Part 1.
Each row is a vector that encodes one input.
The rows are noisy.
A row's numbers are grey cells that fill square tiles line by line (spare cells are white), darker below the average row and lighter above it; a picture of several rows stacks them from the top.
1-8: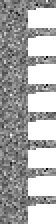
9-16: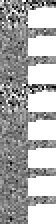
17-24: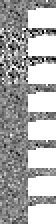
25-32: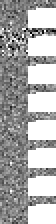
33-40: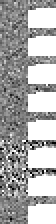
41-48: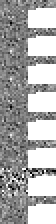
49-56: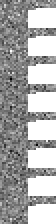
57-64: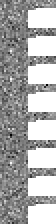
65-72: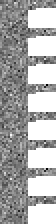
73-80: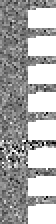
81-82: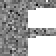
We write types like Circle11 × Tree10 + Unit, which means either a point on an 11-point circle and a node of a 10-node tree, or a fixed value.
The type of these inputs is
Bool × Circle5 + Unit.
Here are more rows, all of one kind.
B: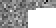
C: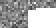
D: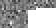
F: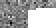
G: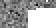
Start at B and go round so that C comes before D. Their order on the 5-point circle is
B, C, F, G, D.
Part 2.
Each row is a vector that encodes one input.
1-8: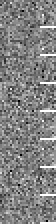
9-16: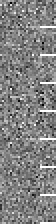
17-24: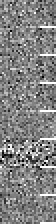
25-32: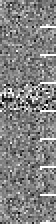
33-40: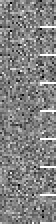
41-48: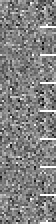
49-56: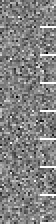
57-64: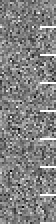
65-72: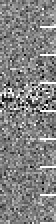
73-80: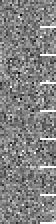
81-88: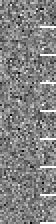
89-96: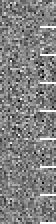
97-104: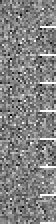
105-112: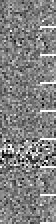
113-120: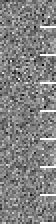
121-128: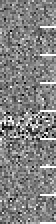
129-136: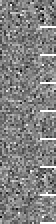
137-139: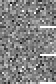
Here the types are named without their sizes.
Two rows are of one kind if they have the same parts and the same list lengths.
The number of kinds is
3.
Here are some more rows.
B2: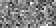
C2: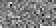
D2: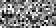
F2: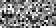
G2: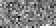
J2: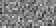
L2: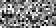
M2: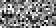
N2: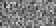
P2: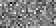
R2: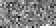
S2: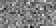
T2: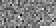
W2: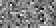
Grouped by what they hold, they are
B2, G2, P2, R2, W2
C2, J2, N2, S2, T2
D2, F2, L2, M2

